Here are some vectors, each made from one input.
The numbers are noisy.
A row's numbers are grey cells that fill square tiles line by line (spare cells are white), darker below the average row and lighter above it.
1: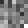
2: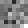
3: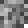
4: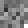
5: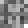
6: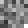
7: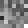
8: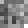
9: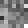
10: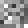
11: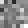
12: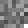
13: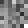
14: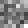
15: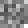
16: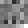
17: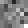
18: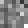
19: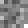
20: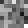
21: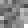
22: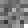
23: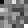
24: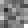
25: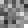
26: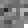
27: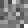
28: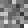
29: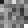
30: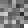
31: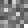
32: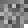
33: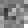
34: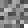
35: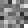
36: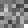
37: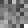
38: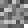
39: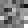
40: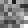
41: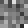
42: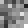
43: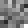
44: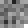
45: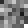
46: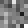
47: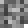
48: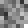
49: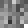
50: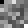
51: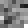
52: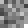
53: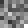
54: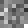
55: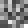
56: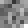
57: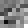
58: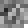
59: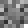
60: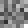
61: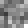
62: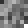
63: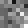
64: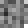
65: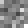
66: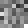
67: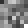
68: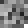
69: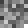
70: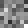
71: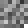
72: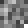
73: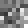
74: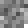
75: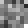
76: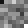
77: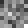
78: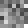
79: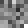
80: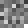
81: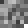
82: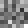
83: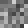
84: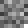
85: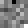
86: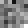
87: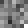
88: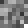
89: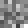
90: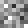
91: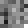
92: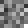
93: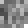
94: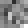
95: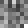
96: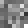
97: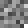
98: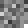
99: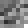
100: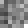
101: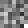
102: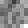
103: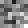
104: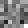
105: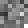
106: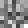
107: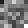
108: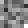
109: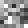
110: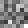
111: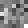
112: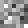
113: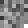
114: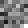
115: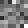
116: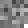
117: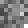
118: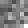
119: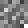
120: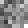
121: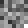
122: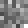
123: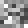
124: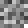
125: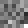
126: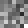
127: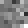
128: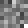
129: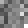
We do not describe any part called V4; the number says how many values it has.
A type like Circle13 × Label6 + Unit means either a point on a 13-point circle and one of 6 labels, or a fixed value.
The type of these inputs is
List2(Bool × V4).
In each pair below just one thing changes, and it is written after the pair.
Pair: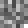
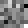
the value of V4 in item 2 of the list
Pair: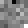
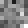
the true/false value in item 2 of the list
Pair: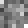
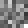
the value of V4 in item 1 of the list
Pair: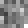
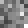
the value of V4 in item 2 of the list
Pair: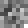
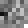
the value of V4 in item 1 of the list
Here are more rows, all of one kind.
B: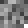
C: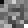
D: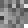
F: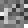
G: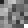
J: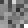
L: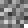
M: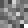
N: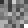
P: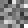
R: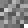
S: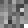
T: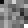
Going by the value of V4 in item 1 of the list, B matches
C, G and T.
